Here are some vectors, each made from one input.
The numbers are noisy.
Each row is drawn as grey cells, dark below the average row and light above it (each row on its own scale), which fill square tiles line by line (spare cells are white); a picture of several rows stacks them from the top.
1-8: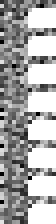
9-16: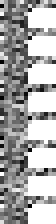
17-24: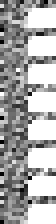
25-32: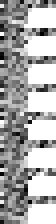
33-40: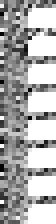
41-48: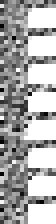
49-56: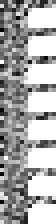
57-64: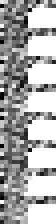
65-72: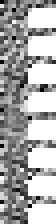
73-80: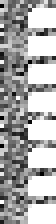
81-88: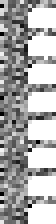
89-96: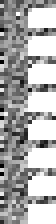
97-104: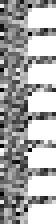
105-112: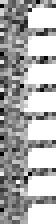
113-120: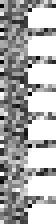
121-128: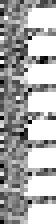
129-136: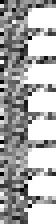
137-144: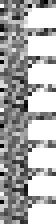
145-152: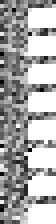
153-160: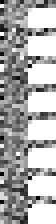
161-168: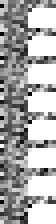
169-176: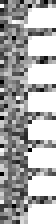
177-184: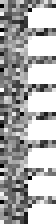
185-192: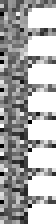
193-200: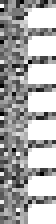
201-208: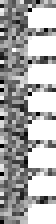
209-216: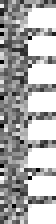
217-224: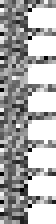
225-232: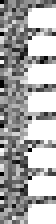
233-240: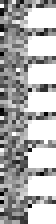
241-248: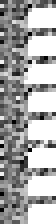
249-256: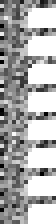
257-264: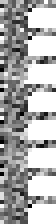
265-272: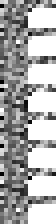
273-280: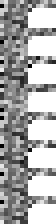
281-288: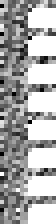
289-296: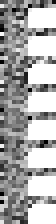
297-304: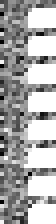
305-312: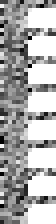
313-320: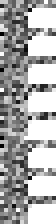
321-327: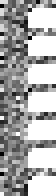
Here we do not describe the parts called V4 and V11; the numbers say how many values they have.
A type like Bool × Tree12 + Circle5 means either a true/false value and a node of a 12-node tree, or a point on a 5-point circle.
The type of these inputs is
Bool × Bool × Bool × V4 + Label5 × (Line8 + V11).
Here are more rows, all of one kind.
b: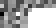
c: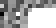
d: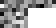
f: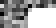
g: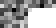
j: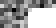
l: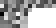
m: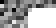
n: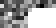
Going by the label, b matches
c and l.
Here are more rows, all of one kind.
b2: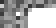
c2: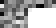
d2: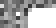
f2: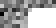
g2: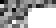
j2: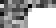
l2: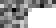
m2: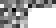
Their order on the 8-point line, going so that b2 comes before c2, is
b2, d2, m2, f2, l2, c2, j2, g2.
